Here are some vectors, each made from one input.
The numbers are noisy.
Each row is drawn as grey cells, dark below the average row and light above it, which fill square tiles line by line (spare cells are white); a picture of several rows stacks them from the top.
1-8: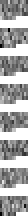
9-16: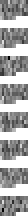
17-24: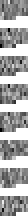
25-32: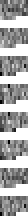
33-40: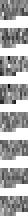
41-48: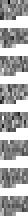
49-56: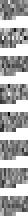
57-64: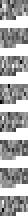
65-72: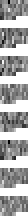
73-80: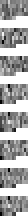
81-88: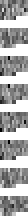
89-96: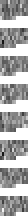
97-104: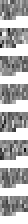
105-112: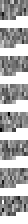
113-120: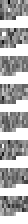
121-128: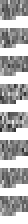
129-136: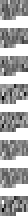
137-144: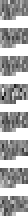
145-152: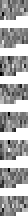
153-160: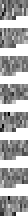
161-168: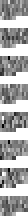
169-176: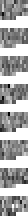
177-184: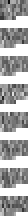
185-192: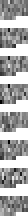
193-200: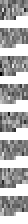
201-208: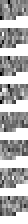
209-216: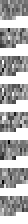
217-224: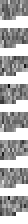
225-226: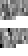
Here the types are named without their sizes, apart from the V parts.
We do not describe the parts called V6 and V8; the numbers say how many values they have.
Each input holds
either a value of V6 and a value of V8, or a list of points on a line.
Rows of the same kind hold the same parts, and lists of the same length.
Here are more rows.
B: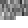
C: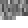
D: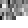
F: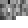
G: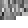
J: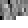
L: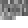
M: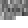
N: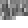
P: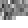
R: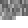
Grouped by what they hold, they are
B, C, L, M
D, F, G, J
N, R
P

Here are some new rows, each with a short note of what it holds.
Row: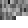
a value of V6 and a value of V8
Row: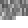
a list of one item
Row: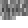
a list of one item
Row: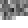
the empty list
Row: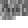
a list of one item
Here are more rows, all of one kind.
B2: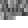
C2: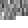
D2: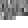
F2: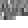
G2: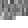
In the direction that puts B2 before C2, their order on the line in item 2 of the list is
B2, F2, C2, D2, G2.
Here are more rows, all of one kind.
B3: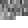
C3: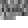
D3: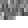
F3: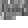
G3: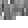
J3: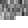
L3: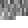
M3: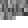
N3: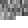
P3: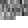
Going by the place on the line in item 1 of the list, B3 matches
J3, L3, N3 and P3.
